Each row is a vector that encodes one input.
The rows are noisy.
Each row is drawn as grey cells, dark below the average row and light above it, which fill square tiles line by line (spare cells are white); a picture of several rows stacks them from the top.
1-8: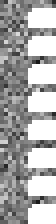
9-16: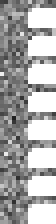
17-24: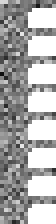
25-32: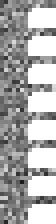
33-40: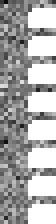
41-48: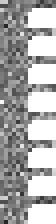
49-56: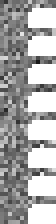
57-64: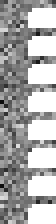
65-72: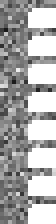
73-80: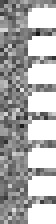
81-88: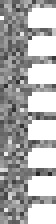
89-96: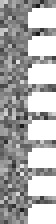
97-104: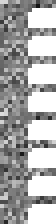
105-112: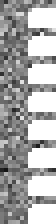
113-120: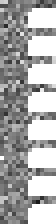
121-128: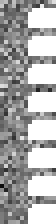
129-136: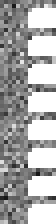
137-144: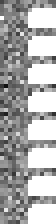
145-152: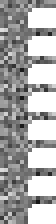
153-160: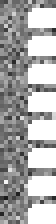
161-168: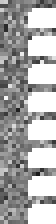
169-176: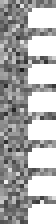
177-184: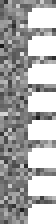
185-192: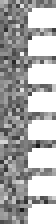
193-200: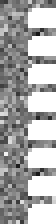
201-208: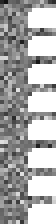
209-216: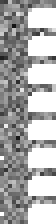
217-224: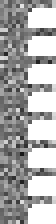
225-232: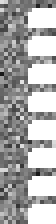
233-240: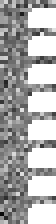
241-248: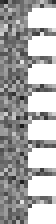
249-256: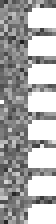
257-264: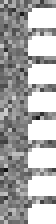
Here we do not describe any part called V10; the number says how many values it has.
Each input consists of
either a point on an 8-point circle and a value of V10, or a point on a 12-point line.
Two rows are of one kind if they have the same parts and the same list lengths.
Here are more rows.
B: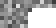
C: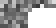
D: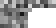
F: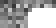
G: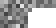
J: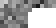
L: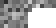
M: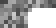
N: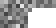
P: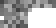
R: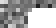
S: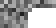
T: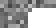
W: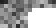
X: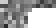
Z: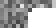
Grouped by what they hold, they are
B, F, L, M, P, W
C, D, G, J, N, R, S, T, X, Z

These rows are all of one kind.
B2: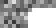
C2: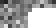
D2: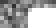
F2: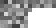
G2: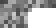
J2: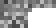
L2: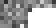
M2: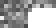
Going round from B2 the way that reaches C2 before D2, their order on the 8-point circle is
B2, J2, F2, L2, C2, D2, M2, G2.
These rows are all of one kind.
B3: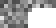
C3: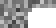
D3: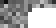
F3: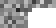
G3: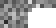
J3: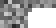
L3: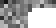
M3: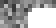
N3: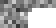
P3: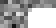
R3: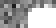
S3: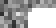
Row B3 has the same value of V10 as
J3, L3 and M3.
